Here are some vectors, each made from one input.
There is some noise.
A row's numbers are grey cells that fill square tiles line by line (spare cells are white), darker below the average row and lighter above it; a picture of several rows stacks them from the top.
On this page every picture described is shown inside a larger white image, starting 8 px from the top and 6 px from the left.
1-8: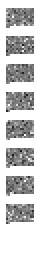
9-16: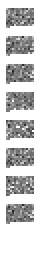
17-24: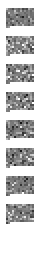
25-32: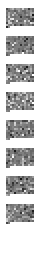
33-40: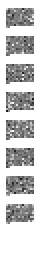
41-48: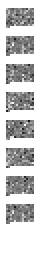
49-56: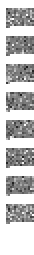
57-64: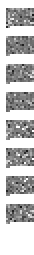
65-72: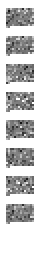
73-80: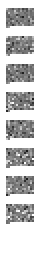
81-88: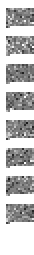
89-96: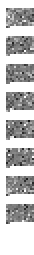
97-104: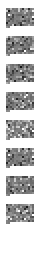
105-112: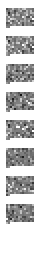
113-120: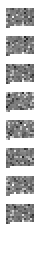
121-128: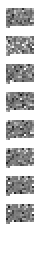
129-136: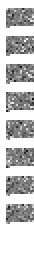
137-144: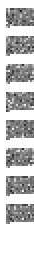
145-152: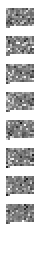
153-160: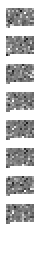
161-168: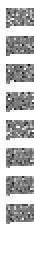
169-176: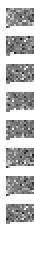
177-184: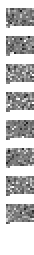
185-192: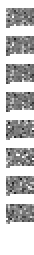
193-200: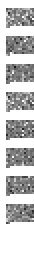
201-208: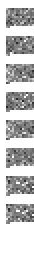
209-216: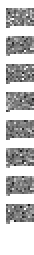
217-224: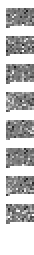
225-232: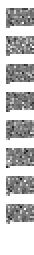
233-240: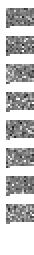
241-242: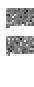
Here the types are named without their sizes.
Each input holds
a point on each of two lines.
